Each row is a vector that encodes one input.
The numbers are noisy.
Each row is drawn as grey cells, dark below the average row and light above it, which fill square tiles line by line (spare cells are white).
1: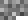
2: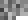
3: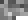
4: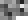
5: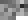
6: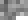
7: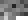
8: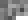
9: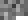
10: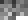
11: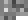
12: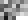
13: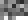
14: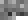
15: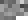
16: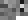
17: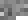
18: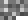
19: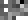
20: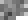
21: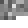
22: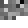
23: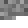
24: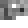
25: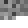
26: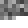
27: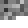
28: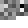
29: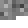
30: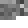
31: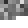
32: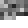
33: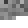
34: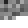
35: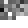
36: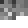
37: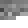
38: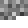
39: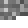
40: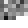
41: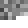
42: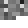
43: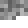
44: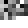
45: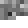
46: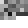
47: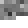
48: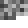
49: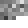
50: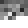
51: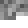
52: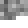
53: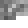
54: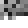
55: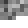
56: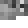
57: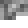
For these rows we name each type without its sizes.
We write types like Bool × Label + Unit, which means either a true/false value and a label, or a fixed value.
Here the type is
Line × (Tree + Unit).
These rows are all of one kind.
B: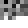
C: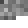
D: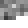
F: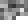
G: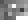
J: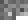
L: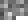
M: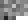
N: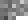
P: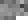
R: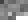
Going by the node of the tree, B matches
D, M and P.
